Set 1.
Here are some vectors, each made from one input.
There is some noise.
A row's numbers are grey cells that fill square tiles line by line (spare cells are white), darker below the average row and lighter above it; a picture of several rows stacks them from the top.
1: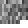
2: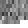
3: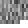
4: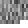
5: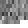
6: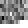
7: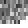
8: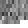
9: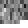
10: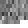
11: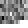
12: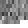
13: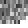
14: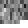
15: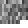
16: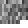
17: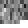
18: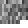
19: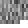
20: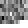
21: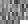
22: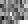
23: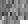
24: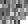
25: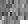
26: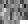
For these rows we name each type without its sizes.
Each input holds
a point on a line.
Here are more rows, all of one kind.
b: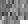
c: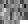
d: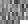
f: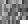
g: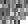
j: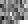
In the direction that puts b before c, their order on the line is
g, b, c, f, d, j.
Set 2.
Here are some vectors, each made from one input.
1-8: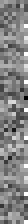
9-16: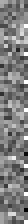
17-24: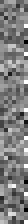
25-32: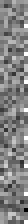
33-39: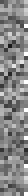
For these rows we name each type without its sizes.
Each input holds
a point on a line.
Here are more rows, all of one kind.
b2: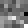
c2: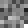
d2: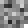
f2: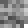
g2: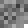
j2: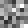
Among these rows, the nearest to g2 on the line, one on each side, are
c2 and d2.
